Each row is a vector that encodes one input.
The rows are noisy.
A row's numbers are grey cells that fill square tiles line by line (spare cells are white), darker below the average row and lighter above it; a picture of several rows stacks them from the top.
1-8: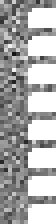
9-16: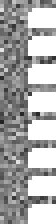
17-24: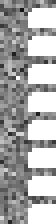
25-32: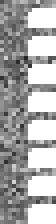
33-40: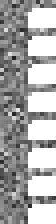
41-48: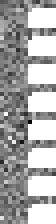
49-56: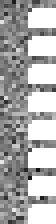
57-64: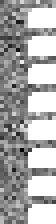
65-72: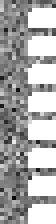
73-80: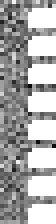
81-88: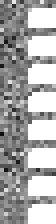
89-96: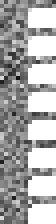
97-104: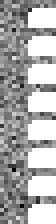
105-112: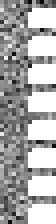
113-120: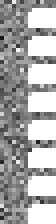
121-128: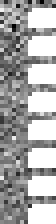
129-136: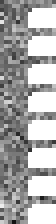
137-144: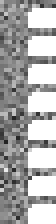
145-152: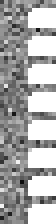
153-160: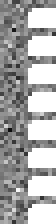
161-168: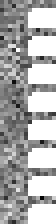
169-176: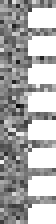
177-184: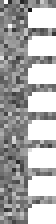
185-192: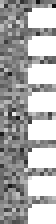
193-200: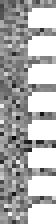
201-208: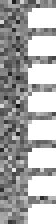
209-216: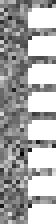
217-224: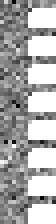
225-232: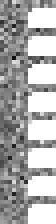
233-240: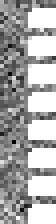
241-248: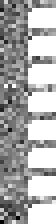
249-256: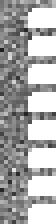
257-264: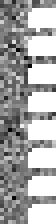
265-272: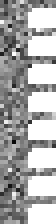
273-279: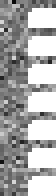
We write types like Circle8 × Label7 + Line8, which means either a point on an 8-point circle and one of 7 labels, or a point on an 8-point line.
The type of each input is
(Bool × Bool × Bool × Bool + Unit) × Tree7.
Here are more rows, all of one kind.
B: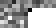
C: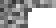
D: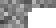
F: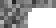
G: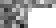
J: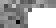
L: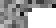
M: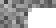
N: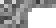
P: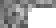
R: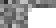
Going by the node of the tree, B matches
C, G, P and R.
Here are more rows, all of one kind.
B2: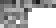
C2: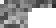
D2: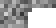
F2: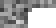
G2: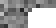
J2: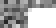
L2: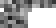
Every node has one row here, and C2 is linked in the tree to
G2.
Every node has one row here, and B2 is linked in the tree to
F2.
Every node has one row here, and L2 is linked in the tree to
D2.
